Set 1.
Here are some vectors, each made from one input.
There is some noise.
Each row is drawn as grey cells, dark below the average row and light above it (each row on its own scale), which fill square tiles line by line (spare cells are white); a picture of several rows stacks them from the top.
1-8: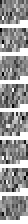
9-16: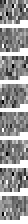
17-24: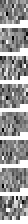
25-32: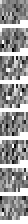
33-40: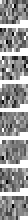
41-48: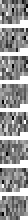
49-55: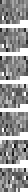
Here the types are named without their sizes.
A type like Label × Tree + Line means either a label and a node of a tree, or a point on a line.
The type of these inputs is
Bool × Bool × Bool × Bool + Unit.
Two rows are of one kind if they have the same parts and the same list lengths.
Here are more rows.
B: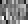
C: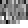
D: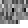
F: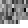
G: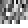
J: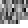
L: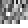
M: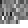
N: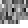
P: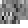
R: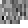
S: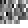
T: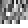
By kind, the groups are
B, C, D, F, J, M, N, P, R, S
G, L, T

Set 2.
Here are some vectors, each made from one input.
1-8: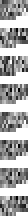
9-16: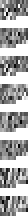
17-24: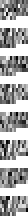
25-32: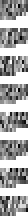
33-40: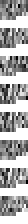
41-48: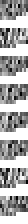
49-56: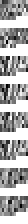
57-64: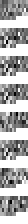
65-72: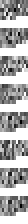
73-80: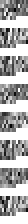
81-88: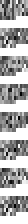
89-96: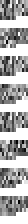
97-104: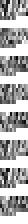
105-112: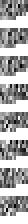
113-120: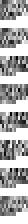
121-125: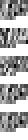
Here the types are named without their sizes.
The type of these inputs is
Line.
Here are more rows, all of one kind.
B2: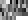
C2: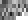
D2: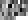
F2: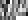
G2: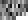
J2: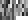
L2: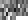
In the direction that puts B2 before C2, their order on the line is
L2, B2, D2, G2, C2, F2, J2.
